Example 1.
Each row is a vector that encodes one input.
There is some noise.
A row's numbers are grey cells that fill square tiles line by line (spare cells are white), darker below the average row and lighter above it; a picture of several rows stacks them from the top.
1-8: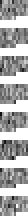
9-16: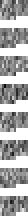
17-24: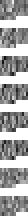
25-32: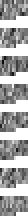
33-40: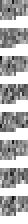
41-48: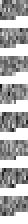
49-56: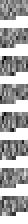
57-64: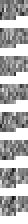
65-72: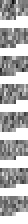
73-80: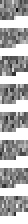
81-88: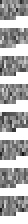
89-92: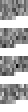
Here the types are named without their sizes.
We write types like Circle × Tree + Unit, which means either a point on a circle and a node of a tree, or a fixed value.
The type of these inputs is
Bool × Line × Line.
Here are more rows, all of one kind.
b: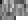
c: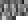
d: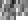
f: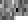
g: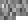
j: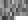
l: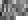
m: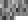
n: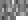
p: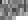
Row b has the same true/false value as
c, d and g.
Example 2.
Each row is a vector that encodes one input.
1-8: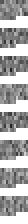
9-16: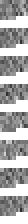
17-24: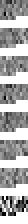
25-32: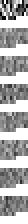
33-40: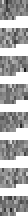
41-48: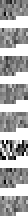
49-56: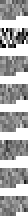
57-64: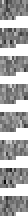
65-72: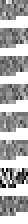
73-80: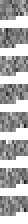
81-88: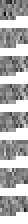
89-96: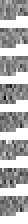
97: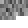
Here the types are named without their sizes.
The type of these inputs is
List(Line).
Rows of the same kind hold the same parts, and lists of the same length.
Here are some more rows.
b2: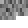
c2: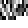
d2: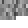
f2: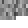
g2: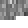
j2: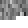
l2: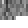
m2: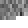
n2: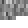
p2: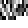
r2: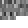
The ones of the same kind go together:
b2, l2, m2, r2
c2, p2
d2, f2, g2, j2, n2

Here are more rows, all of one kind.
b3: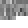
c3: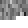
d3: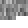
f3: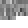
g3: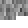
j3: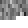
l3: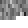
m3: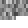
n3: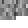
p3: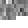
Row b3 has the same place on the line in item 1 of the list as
d3, f3, g3 and p3.
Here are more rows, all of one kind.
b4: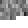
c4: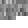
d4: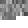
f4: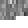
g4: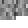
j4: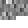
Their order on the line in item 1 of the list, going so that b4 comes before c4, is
b4, d4, f4, c4, j4, g4.
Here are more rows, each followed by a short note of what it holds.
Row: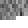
a list of one item
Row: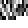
the empty list
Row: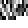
the empty list
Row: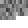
a list of one item
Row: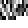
the empty list
